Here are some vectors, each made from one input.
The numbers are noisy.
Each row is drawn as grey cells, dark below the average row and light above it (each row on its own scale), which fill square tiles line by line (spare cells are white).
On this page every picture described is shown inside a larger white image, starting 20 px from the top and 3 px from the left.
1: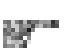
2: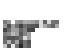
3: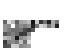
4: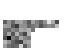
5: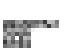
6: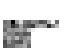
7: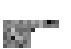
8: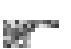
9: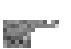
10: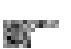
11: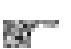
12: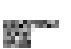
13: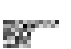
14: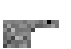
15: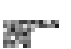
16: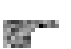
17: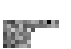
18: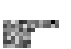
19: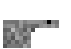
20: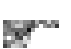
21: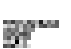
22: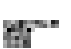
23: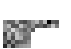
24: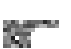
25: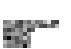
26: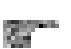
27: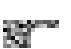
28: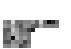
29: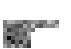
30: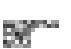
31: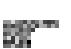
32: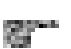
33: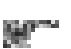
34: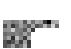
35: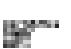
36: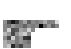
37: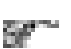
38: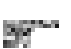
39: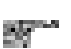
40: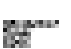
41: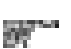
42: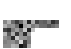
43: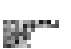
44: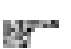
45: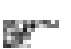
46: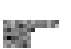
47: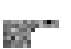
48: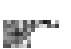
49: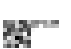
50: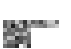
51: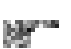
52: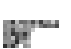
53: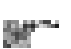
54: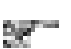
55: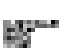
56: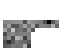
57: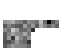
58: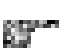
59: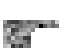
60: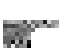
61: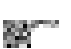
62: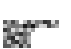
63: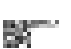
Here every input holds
either a fixed value, or one of 5 labels and a true/false value.
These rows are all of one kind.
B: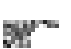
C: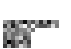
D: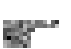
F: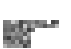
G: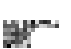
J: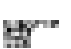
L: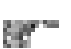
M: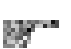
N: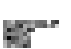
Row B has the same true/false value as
G, J and N.
